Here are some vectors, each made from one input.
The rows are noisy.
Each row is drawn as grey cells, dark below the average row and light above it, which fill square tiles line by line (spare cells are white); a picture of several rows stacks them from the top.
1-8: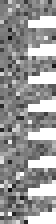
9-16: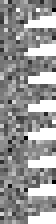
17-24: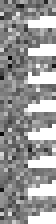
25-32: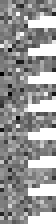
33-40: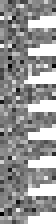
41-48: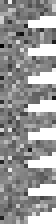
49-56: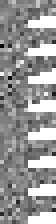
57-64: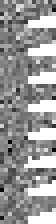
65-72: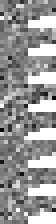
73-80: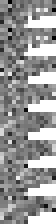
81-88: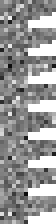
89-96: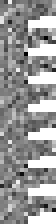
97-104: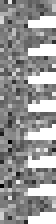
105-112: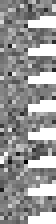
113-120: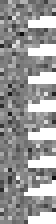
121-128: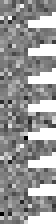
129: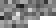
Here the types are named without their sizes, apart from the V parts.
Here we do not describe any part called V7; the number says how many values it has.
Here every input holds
a point on a line, together with either a point on a line and a true/false value, or a value of V7.
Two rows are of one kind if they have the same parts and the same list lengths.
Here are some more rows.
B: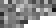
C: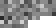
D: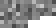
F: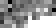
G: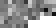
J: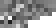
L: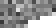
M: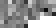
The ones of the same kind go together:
B, F, J, L
C, D, G, M

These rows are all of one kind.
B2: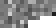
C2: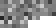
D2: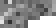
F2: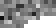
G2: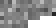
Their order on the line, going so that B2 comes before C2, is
D2, B2, G2, C2, F2.
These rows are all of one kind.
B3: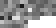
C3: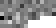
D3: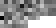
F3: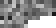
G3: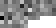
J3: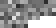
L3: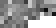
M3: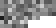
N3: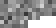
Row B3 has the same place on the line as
C3, D3 and G3.
